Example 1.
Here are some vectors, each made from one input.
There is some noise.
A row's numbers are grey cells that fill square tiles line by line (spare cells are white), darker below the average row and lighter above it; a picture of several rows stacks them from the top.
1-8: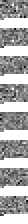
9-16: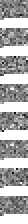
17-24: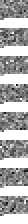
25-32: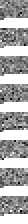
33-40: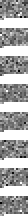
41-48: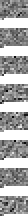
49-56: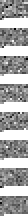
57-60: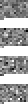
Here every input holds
a point on an 8-point line and a node of an 8-node tree.
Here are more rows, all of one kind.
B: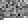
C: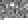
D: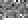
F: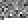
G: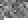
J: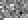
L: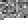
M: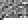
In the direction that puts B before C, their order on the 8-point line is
B, M, J, D, G, C, L, F.
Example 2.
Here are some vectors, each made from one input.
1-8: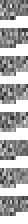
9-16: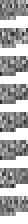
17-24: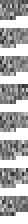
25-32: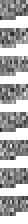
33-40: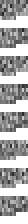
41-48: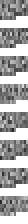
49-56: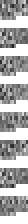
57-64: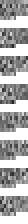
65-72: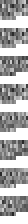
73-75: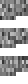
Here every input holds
a point on an 8-point circle and a true/false value.
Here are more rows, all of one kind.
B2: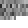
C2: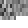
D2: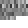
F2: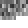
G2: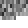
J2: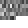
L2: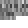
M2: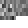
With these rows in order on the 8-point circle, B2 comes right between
C2 and D2.
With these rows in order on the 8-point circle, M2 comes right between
J2 and L2.
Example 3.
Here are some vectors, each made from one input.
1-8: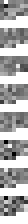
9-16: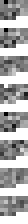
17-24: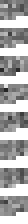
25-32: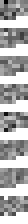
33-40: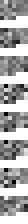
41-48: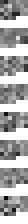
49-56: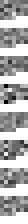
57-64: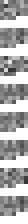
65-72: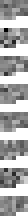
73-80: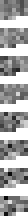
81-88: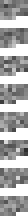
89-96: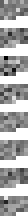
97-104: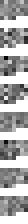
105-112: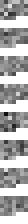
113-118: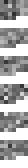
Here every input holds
either a node of a 13-node tree, or four true/false values.
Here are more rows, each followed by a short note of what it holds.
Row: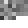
four true/false values
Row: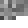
four true/false values
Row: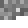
four true/false values
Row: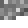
four true/false values
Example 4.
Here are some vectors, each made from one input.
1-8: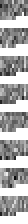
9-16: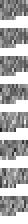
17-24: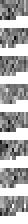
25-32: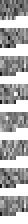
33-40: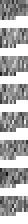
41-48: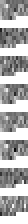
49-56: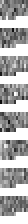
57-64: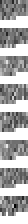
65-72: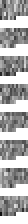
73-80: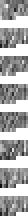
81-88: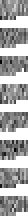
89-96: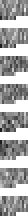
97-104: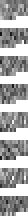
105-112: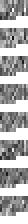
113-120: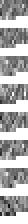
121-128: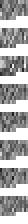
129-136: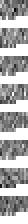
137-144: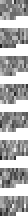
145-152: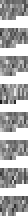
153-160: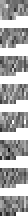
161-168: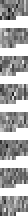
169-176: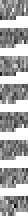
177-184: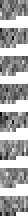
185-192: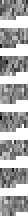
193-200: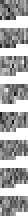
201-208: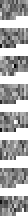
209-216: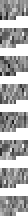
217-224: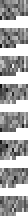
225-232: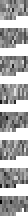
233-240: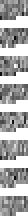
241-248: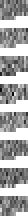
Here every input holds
either a point on a 10-point line, or four true/false values.
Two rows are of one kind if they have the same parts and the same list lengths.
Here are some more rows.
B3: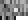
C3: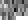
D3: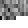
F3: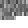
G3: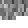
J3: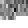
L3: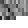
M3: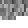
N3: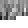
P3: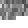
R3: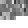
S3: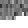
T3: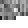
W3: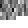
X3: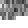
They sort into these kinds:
B3, D3, L3, N3, T3
C3, F3, G3, J3, M3, P3, R3, S3, W3, X3

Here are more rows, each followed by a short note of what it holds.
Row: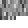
a point on a 10-point line
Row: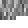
a point on a 10-point line
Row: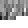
a point on a 10-point line
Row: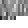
a point on a 10-point line
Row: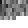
four true/false values
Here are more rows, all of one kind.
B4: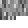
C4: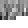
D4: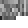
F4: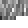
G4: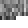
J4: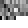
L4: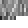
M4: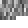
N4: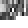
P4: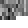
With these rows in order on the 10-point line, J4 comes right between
G4 and P4.
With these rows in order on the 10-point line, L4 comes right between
F4 and M4.
